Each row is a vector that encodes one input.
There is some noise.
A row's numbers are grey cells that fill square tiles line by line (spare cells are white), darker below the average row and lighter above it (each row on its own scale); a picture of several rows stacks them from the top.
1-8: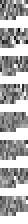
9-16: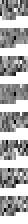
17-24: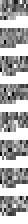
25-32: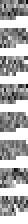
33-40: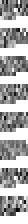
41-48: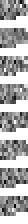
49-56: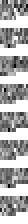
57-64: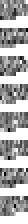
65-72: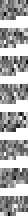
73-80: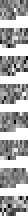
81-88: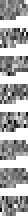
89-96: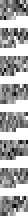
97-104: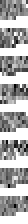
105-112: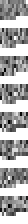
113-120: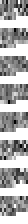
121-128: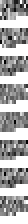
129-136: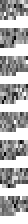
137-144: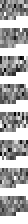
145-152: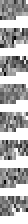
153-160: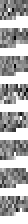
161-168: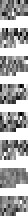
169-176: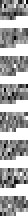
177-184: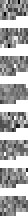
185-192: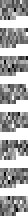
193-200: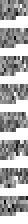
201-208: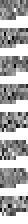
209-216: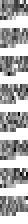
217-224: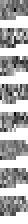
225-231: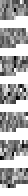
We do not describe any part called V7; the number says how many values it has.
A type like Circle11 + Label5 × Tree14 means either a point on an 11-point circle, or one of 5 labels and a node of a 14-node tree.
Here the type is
Bool × Line6 + Line10 × List2(V7).
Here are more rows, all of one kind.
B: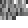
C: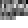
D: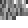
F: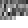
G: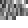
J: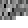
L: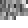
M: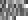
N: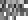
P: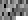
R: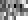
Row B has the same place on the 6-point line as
D, G, J and P.
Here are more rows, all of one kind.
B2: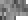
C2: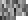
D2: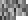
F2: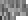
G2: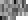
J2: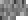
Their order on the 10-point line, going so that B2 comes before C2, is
G2, J2, B2, C2, D2, F2.
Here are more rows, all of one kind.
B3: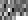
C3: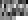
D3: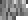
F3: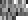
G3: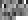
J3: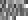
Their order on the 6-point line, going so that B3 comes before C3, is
G3, D3, F3, B3, J3, C3.
